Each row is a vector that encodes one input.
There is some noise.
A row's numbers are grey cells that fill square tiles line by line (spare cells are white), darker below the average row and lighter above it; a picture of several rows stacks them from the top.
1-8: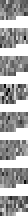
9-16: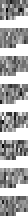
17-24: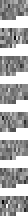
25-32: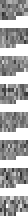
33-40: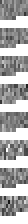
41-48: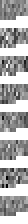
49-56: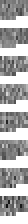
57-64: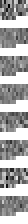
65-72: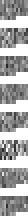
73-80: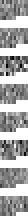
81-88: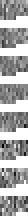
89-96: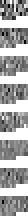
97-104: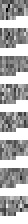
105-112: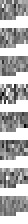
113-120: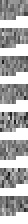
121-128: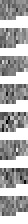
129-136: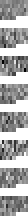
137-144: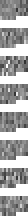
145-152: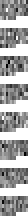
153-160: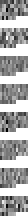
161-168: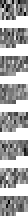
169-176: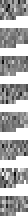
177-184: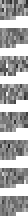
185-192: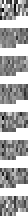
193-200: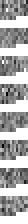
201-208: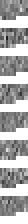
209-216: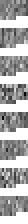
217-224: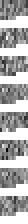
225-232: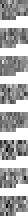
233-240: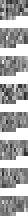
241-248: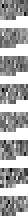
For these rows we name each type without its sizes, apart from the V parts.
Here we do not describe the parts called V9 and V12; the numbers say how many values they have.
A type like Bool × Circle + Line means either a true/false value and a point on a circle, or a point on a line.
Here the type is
Bool × Bool × Bool × (Line × V9 + V12).
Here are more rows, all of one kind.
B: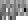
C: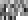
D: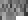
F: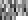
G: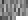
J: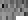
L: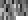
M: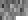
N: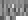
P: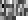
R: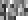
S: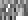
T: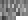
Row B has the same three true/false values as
C, F, P and R.
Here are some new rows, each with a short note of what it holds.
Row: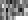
a point on a line, three true/false values and a value of V9
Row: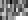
three true/false values and a value of V12
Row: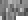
a point on a line, three true/false values and a value of V9
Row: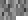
three true/false values and a value of V12
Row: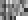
three true/false values and a value of V12
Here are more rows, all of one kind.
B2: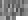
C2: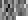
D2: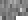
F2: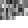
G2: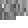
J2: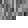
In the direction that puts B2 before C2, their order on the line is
B2, J2, G2, F2, D2, C2.
